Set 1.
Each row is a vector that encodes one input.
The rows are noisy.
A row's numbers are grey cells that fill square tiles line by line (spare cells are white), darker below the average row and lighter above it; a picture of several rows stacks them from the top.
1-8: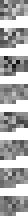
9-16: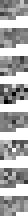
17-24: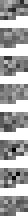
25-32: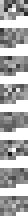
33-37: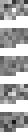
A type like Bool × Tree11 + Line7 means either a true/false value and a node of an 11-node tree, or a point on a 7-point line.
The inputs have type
Circle8.
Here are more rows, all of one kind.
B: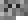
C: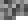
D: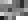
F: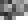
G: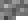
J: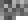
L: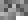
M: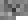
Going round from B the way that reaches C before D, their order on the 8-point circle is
B, M, C, F, G, D, J, L.
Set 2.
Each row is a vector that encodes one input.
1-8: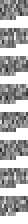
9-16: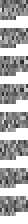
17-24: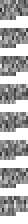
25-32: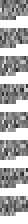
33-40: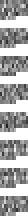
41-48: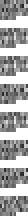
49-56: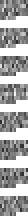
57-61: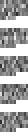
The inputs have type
Circle6.
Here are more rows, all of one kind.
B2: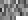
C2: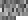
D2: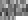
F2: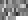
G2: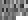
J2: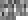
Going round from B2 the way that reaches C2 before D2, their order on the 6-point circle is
B2, J2, C2, G2, D2, F2.
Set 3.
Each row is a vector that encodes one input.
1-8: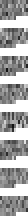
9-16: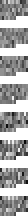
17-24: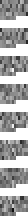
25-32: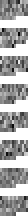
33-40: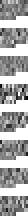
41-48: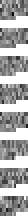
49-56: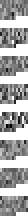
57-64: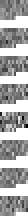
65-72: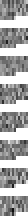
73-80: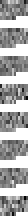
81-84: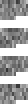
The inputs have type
Line17.
